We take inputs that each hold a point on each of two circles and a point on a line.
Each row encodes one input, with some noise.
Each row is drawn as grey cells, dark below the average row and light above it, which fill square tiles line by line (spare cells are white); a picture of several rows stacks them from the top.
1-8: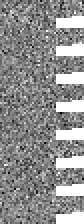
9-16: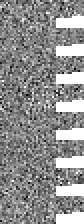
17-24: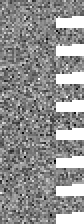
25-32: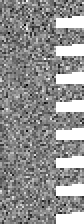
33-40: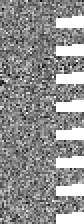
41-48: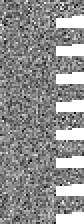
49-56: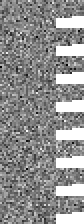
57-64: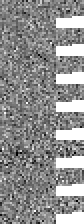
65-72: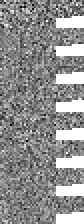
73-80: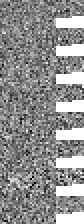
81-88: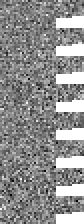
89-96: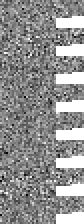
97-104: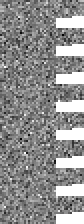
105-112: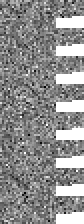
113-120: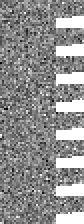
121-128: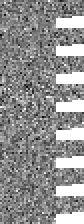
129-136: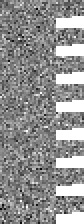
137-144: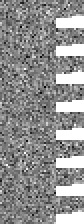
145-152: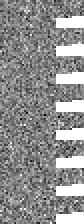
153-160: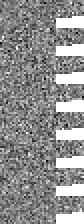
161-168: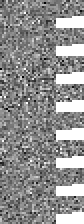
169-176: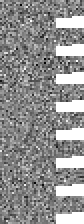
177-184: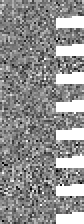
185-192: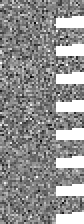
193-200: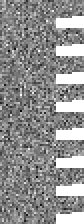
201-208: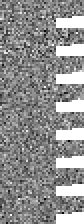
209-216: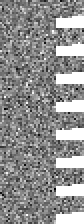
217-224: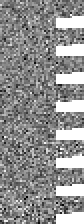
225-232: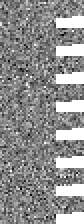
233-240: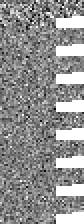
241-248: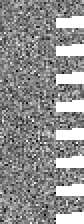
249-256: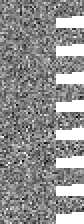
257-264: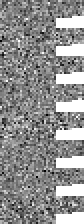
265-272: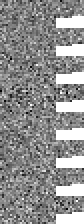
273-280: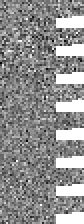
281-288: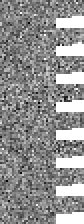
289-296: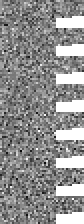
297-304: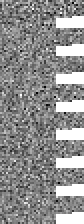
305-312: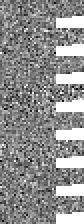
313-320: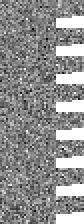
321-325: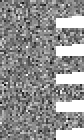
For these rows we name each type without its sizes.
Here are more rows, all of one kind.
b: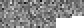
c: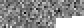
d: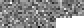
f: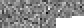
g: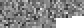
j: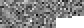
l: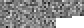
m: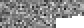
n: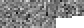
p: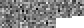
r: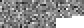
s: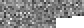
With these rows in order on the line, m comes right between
b and r.
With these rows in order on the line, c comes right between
d and l.
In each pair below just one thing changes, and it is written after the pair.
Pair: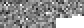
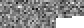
the place on the line
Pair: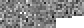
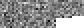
the place on one of the two circles
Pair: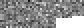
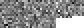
the place on one of the two circles
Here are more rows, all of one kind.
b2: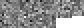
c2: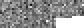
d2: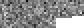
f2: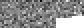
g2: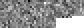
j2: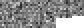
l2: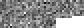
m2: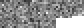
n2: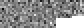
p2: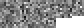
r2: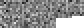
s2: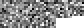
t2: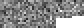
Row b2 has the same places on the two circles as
c2, d2, f2 and t2.
